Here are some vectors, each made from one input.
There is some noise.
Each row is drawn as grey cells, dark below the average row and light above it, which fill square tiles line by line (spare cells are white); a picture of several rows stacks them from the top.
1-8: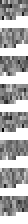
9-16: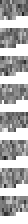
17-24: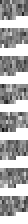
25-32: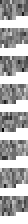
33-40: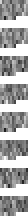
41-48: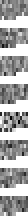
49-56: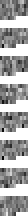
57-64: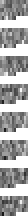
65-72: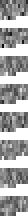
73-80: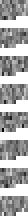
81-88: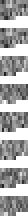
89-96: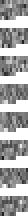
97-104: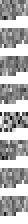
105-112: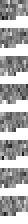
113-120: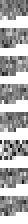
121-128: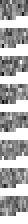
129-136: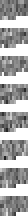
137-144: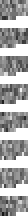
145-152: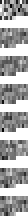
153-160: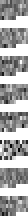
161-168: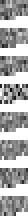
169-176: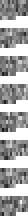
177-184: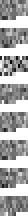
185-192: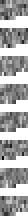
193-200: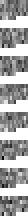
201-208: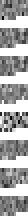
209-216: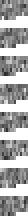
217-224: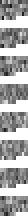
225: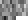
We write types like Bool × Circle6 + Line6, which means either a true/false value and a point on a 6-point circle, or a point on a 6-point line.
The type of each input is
List2(Line13).
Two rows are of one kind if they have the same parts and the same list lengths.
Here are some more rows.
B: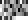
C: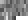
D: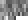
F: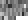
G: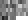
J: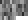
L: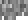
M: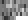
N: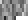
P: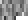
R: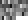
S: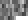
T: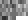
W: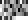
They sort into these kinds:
B, W
C, D, F, J, R, S
G, L, M, N, P, T

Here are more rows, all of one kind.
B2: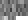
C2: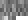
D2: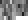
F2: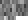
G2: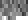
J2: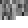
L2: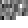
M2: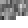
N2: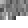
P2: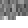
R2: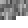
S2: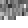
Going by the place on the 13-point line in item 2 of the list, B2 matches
C2, F2 and P2.
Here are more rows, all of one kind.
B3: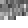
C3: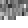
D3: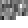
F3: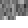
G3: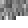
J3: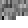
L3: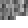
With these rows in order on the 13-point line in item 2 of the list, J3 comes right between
F3 and G3.
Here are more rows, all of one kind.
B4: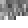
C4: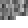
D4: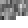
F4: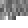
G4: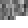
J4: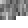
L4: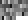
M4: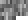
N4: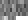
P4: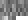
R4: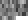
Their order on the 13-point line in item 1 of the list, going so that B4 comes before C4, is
L4, D4, M4, J4, B4, F4, P4, N4, R4, G4, C4.
